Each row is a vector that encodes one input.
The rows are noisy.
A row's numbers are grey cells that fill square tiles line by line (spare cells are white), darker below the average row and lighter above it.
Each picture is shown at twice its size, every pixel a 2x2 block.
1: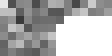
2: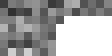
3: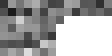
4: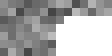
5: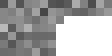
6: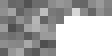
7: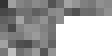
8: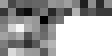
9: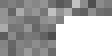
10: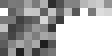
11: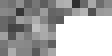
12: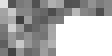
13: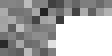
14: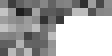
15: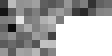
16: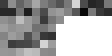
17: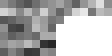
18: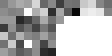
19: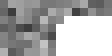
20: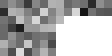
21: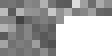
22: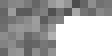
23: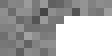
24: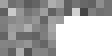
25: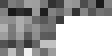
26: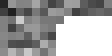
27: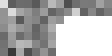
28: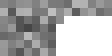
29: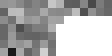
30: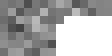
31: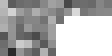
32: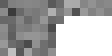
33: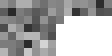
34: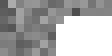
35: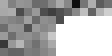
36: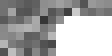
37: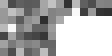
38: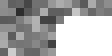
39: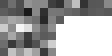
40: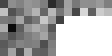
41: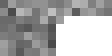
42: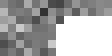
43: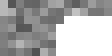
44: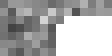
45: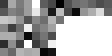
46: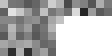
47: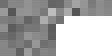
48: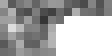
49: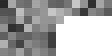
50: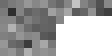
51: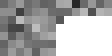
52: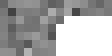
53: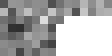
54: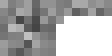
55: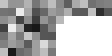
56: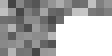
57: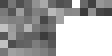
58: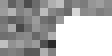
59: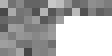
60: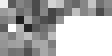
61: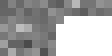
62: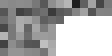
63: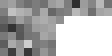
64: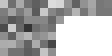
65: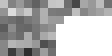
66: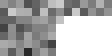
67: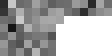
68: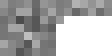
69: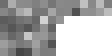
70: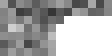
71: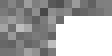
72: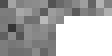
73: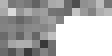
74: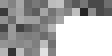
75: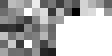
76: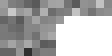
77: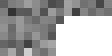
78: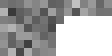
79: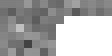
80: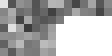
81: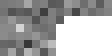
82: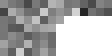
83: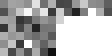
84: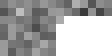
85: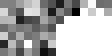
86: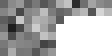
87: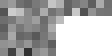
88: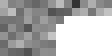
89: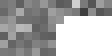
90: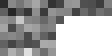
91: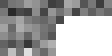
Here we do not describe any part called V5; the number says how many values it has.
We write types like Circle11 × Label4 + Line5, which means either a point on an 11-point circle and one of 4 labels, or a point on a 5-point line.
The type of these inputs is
List2(Bool × V5).
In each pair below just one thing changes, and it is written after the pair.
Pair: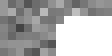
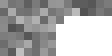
the value of V5 in item 1 of the list
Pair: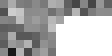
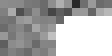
the value of V5 in item 1 of the list
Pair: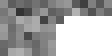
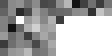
the true/false value in item 2 of the list
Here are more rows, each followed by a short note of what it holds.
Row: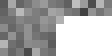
a list of one item
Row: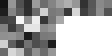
a list of two items
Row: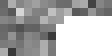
a list of one item
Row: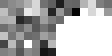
the empty list
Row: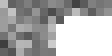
a list of two items
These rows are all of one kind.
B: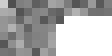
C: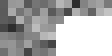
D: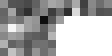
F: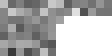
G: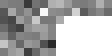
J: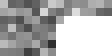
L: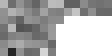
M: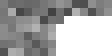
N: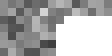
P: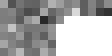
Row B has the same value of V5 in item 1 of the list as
F, G and N.
